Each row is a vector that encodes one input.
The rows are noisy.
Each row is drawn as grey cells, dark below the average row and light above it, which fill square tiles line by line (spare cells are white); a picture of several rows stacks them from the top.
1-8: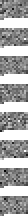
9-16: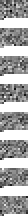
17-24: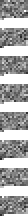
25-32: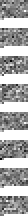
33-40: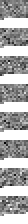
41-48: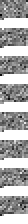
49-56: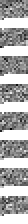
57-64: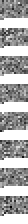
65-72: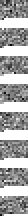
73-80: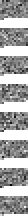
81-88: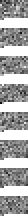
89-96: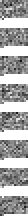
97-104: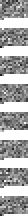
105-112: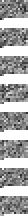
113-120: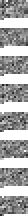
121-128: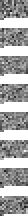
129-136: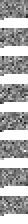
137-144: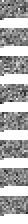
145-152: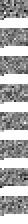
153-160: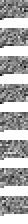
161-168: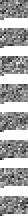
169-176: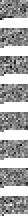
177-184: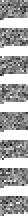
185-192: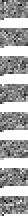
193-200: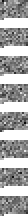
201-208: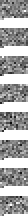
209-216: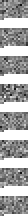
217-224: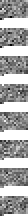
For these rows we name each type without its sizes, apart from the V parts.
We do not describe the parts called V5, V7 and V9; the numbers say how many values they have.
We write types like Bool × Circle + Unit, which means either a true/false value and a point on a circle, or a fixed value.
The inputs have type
Bool × Tree + Line + V5 × V7 + V9.
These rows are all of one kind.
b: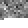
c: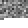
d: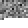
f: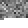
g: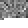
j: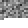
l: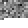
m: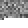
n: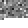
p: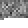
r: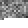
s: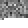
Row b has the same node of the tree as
f and j.
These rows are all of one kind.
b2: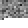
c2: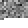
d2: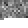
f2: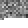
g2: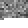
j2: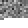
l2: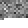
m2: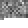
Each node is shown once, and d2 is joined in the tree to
b2, j2, l2 and m2.
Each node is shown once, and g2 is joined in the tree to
j2.
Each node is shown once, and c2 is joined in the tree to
l2.
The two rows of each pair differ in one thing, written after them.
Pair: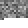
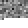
the true/false value
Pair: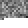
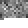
the node of the tree
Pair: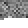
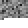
the true/false value
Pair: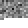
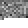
the true/false value
